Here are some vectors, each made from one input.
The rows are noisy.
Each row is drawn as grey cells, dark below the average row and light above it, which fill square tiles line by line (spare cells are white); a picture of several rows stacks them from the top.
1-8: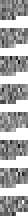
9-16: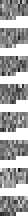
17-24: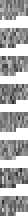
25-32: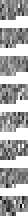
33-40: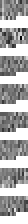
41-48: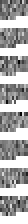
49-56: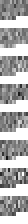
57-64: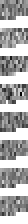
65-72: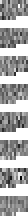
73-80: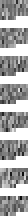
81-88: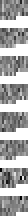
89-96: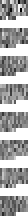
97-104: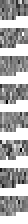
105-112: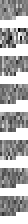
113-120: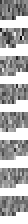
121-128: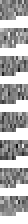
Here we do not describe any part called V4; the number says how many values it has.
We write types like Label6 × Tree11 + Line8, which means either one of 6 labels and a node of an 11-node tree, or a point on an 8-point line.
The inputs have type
List2(Bool × V4 + Line5).
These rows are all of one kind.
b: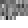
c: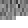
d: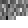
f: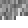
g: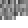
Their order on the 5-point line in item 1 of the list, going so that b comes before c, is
g, b, f, c, d.
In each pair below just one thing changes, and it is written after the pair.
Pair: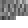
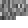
the true/false value in item 1 of the list
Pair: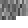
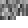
the value of V4 in item 2 of the list
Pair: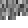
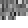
the true/false value in item 2 of the list
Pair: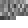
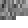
the value of V4 in item 2 of the list
